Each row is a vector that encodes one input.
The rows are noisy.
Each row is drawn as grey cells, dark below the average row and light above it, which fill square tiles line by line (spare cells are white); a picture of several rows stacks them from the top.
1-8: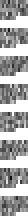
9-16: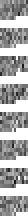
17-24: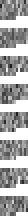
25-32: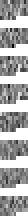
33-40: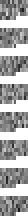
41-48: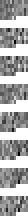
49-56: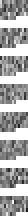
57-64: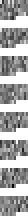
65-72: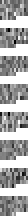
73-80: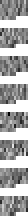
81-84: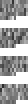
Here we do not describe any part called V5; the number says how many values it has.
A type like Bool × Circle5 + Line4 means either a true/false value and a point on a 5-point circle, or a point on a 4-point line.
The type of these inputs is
Bool × (Line7 + V5).
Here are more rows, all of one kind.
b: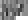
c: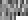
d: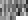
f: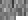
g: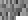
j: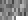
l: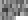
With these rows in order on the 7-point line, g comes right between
c and f.
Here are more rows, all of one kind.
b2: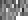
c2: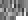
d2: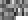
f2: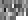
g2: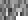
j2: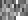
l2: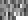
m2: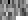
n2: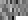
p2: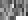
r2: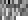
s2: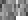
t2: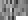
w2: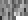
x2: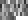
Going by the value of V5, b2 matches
c2, f2, j2 and p2.
